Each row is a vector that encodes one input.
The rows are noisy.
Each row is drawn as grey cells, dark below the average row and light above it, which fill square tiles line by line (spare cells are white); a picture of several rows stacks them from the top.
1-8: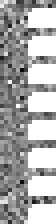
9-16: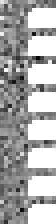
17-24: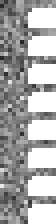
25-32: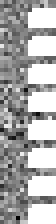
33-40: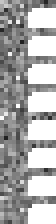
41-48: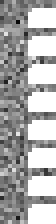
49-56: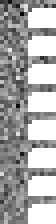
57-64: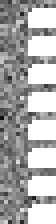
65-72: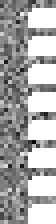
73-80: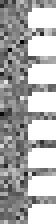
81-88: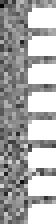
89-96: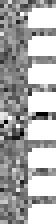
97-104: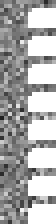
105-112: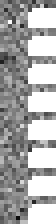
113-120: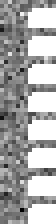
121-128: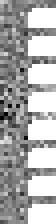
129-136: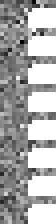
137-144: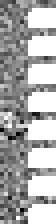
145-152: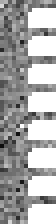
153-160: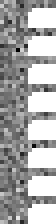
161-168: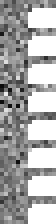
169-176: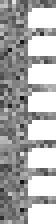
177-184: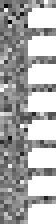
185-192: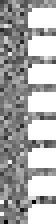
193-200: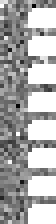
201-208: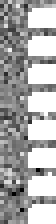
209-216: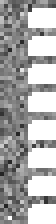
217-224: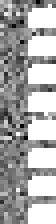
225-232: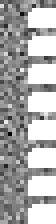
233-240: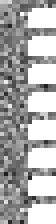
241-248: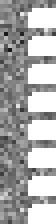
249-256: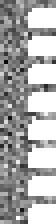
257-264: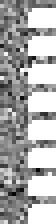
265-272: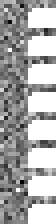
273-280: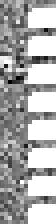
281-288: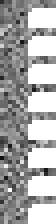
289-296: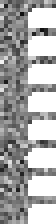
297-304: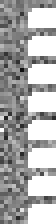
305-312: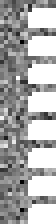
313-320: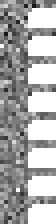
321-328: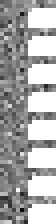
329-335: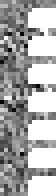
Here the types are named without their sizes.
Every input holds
a list of points on a line.
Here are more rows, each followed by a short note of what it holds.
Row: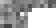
a list of one item
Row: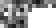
the empty list
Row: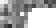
a list of one item
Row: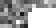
a list of two items
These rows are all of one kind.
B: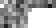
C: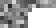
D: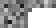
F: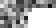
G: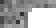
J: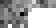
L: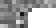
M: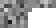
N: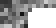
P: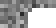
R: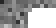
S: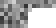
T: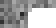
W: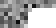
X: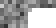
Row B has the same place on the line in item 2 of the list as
C, F, T and X.
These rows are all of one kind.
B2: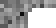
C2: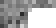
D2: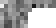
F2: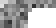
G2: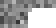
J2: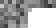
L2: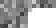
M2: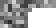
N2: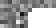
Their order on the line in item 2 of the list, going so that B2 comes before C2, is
N2, D2, B2, F2, C2, G2, J2, L2, M2.
